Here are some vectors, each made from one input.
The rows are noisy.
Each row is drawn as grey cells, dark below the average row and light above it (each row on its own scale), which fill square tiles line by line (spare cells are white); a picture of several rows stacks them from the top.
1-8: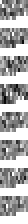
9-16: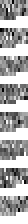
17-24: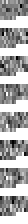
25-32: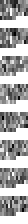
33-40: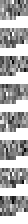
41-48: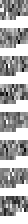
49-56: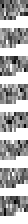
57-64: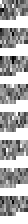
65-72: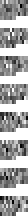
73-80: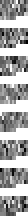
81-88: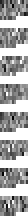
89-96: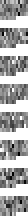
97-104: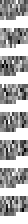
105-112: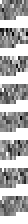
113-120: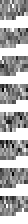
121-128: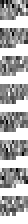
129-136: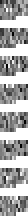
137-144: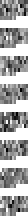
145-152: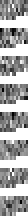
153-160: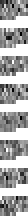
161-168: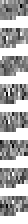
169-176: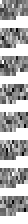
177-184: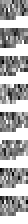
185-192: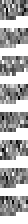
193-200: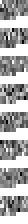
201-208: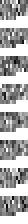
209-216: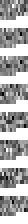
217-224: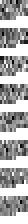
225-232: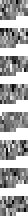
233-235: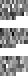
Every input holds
a point on a 19-point line and a true/false value.
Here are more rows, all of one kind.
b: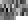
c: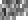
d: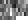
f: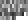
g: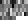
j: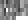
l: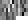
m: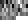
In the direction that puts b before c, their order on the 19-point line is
l, f, b, c, j, d, g, m.
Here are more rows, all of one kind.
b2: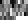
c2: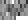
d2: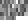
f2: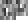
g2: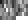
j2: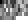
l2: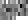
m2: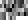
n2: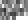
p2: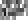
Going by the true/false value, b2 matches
l2 and m2.
